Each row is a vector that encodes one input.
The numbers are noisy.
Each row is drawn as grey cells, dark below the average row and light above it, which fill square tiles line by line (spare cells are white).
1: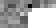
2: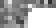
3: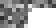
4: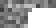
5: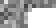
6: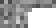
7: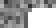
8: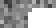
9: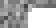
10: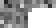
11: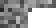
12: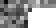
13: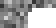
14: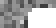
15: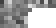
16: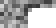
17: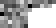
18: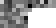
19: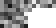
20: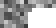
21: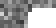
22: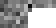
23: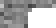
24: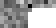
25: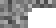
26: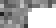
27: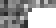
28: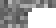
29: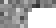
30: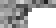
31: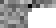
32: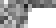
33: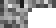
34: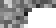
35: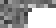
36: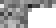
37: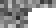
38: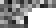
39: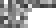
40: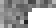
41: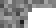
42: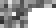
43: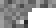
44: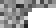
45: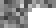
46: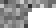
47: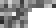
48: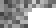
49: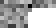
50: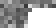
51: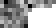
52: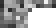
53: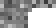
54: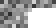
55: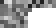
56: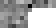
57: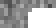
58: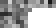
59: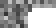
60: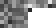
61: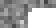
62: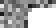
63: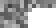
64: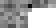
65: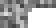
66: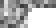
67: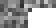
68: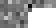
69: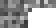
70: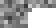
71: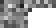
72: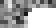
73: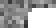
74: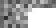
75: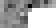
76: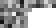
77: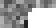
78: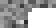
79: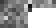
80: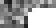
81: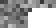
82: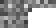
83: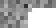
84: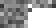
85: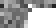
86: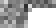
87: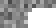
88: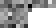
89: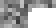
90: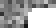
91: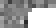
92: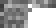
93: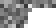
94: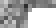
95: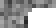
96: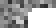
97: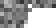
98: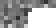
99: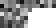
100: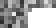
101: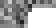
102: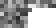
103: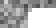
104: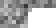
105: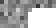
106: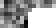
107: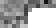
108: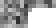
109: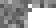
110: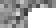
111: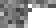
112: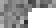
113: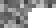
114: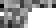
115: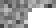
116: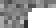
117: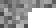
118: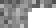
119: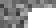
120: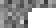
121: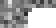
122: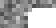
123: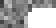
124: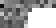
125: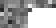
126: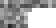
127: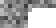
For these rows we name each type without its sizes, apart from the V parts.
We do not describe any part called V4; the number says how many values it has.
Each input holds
a list of items, each a true/false value and a value of V4.
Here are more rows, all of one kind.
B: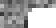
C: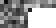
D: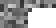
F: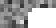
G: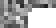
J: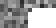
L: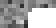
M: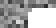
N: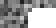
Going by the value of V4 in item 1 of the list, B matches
C and G.
